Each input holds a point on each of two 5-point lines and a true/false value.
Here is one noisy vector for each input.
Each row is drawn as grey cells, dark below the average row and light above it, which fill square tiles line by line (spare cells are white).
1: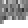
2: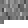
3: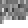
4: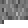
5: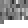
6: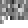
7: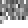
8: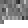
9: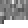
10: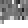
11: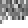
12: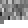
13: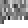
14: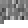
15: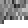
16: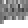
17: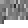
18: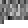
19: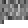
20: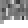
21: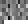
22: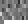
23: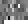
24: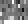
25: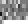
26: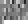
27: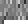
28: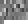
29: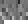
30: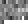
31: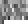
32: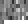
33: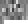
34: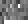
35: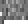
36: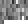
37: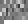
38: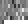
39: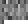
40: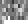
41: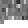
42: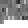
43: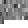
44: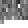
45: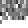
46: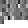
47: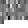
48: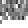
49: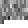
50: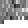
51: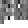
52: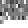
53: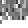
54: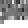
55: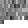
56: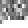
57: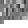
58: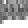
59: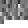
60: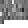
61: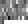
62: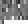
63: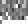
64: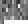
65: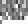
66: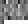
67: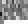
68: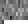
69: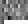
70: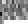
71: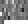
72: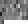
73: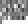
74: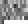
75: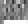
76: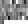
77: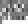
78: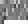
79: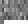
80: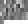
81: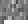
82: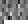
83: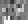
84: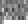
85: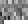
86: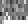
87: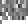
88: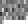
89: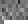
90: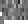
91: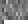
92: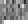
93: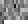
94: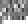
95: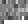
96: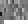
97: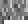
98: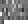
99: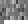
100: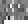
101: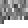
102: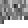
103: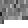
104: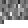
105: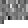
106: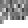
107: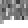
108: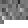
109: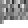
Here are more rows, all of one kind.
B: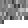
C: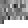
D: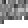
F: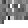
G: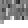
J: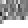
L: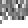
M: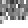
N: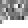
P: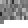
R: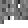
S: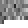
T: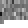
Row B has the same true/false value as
D and N.
